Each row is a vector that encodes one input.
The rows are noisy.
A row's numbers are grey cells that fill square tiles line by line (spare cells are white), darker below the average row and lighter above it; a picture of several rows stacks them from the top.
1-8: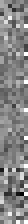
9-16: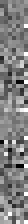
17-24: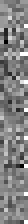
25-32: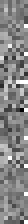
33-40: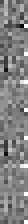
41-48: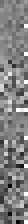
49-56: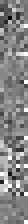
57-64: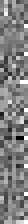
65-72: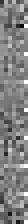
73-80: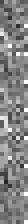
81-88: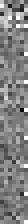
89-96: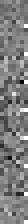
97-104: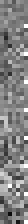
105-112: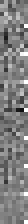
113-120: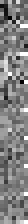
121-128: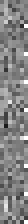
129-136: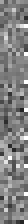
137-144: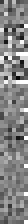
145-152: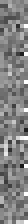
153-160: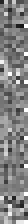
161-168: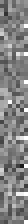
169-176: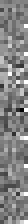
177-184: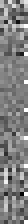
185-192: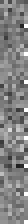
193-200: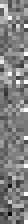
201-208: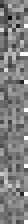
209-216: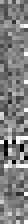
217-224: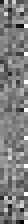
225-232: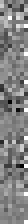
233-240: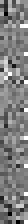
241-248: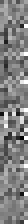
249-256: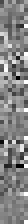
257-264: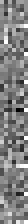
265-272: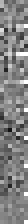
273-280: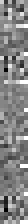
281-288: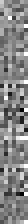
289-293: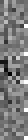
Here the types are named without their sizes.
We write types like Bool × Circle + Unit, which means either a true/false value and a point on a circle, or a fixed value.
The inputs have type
Circle + Unit.
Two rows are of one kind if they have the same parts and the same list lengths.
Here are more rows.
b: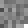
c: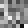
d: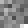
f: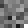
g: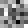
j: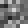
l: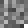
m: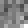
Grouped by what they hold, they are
b, c, d, f, j, l, m
g

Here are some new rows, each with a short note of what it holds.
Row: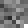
a point on a circle
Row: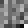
a point on a circle
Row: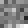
a point on a circle
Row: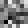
a fixed value
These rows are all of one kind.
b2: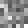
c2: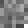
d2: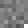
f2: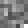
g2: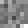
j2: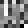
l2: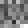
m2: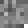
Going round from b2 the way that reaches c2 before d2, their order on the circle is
b2, j2, f2, g2, c2, d2, l2, m2.
